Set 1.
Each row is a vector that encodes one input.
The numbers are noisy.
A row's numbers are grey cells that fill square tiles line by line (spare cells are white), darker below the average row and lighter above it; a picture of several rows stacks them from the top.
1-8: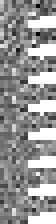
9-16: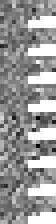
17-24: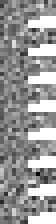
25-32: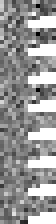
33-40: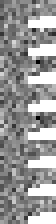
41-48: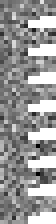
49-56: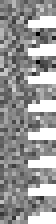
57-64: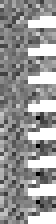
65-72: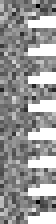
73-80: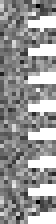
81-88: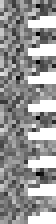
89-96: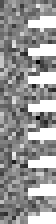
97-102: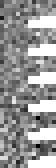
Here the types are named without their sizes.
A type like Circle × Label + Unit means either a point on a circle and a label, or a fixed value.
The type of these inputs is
(Bool × Bool × Bool + Unit) × Line + Tree.
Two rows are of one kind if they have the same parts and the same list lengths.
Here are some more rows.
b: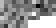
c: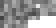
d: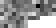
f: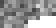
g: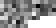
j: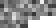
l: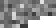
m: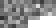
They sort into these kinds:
b, d, g
c, f, m
j, l

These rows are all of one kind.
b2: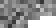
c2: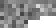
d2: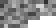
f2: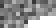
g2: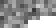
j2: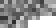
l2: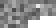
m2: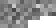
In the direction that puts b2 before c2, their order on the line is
b2, j2, m2, c2, g2, l2, d2, f2.
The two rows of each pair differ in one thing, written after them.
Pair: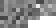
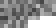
one of the three true/false values
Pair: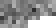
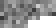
the place on the line
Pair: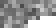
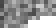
the place on the line
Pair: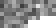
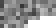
one of the three true/false values
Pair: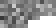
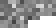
one of the three true/false values
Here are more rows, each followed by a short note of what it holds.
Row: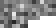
a point on a line
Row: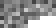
a point on a line and three true/false values
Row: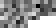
a node of a tree
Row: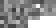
a point on a line and three true/false values
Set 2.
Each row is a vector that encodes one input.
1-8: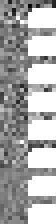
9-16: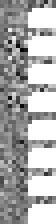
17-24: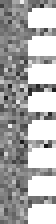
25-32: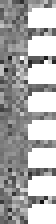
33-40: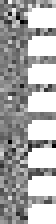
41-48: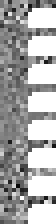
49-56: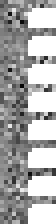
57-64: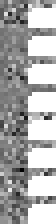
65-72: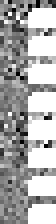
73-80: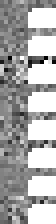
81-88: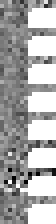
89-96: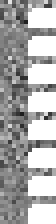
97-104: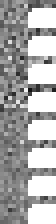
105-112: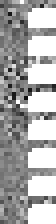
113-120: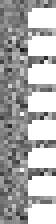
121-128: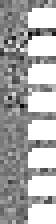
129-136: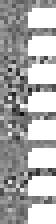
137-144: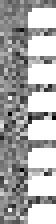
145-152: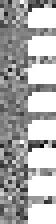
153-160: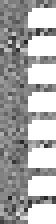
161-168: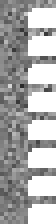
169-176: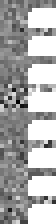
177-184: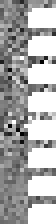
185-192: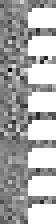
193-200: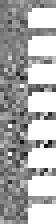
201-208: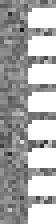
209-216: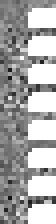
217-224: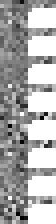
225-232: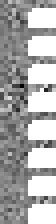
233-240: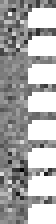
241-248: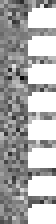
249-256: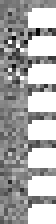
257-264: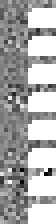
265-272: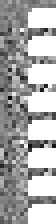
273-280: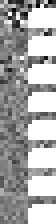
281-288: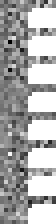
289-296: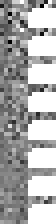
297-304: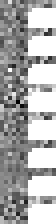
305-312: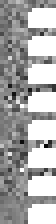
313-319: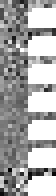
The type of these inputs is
List3(Line4).
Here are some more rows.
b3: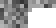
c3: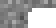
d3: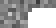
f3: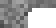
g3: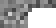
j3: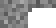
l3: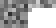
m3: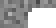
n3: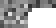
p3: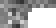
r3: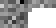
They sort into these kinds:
b3, c3, d3, p3
f3, l3
g3, j3, m3, n3
r3

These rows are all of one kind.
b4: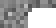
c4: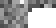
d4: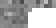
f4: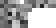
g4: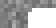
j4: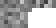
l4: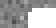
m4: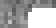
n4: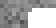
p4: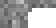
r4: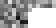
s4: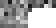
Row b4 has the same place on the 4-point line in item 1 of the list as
f4, g4, p4 and r4.
